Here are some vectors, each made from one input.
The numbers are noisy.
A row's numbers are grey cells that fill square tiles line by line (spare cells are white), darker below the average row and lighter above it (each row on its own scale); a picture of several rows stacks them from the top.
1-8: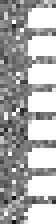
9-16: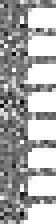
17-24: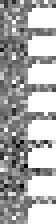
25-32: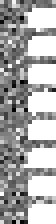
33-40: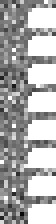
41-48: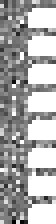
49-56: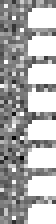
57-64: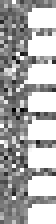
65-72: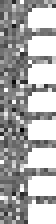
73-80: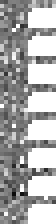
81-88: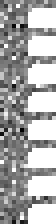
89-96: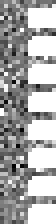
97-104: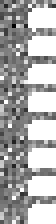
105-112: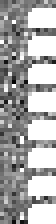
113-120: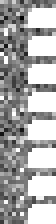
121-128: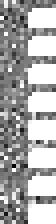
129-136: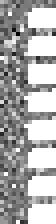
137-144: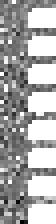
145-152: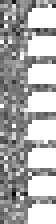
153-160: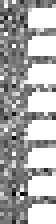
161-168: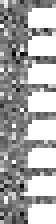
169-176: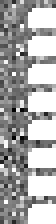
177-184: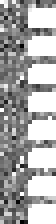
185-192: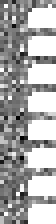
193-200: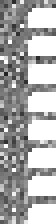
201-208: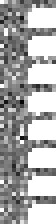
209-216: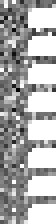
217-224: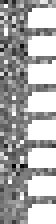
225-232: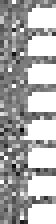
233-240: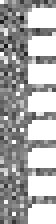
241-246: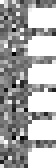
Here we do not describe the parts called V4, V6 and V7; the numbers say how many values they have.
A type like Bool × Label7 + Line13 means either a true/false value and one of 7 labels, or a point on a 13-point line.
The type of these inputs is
Bool × Circle5 × V6 + Line9 + V4 × V7.
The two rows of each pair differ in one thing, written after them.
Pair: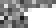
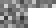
the value of V7
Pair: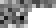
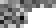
the value of V7
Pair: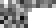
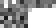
the value of V7
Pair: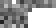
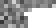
the value of V4
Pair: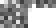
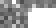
the value of V7
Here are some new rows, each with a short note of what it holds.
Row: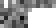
a value of V4 and a value of V7
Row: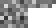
a value of V4 and a value of V7
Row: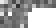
a point on a 9-point line
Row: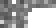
a point on a 9-point line
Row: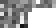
a point on a 5-point circle, a true/false value and a value of V6
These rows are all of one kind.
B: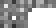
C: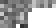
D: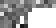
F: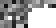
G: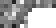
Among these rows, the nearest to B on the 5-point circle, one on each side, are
C and D.
